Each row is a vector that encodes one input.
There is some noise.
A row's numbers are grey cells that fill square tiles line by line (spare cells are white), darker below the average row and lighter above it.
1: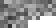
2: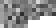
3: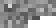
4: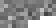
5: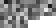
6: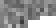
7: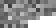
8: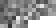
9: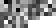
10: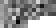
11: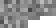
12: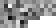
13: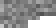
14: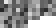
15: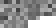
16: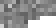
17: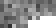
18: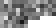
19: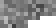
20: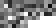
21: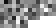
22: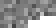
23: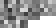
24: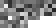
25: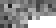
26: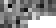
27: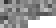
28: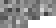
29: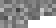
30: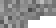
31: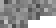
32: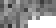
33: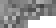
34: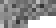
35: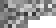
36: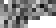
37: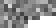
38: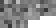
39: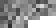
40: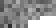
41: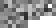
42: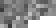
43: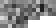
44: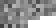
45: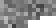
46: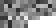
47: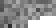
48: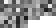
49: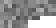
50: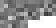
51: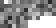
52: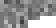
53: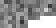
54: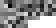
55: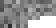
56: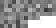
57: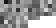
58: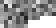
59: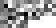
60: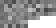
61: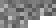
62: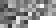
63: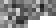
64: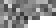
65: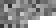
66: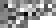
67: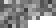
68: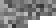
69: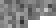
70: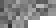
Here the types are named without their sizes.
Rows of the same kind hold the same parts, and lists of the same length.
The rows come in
2 kinds.
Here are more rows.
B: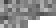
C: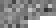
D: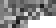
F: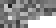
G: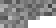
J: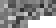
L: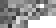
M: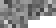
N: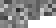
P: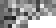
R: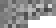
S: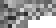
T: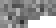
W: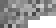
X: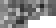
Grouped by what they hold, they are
B, D, G, J, M, N, T, X
C, F, L, P, R, S, W

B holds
a point on a line.
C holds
a node of a tree.
